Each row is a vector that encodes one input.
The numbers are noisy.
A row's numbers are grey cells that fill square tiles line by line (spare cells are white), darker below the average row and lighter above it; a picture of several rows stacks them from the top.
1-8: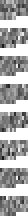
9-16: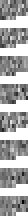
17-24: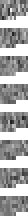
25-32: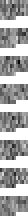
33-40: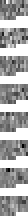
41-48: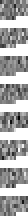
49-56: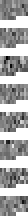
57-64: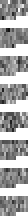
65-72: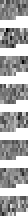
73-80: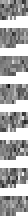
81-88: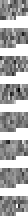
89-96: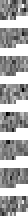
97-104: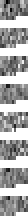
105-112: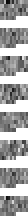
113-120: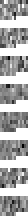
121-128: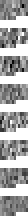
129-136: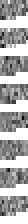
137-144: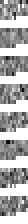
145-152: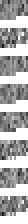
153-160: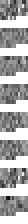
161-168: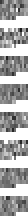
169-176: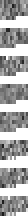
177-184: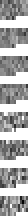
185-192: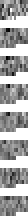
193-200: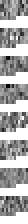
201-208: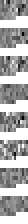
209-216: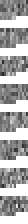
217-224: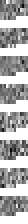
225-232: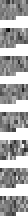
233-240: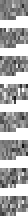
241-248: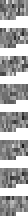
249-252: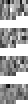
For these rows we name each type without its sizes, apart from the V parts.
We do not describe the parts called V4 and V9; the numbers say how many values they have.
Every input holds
either a value of V4 and a value of V9, or a list of points on a line.
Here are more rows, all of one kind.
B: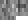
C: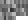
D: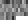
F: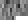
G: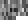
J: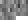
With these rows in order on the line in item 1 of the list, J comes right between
C and D.
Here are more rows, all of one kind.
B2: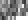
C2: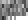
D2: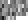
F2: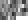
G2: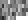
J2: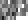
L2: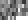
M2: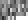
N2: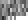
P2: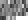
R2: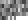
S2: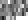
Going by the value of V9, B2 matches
C2, M2 and N2.
